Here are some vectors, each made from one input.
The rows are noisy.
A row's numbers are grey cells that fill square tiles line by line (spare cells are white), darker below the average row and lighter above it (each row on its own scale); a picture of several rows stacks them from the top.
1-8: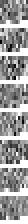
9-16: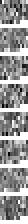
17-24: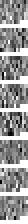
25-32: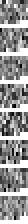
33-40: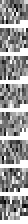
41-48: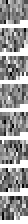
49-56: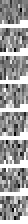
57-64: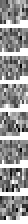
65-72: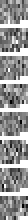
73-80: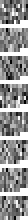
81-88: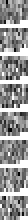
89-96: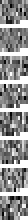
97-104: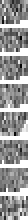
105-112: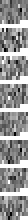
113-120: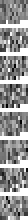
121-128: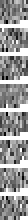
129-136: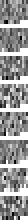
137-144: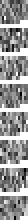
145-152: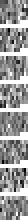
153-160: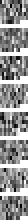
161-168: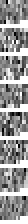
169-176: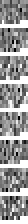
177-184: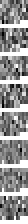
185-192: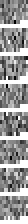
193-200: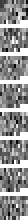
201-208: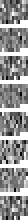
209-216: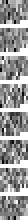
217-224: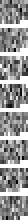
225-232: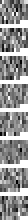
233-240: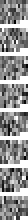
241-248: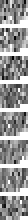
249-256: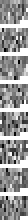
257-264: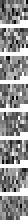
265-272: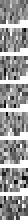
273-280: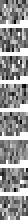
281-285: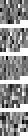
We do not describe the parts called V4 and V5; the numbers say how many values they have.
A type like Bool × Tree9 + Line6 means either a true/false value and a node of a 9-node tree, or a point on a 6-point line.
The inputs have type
Circle8 + Label11 × V4 × V5 + Unit.
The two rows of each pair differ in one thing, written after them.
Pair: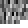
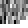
the label
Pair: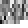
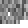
the label
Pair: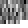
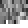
the value of V5
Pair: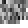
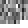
the value of V4
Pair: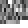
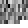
the value of V4
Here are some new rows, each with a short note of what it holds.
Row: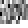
a fixed value
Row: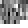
one of 11 labels, a value of V4 and a value of V5
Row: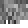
one of 11 labels, a value of V4 and a value of V5
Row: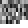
a point on an 8-point circle
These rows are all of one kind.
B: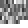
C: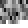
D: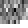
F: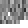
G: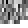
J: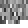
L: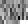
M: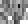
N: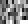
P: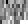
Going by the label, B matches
G, J, L and N.
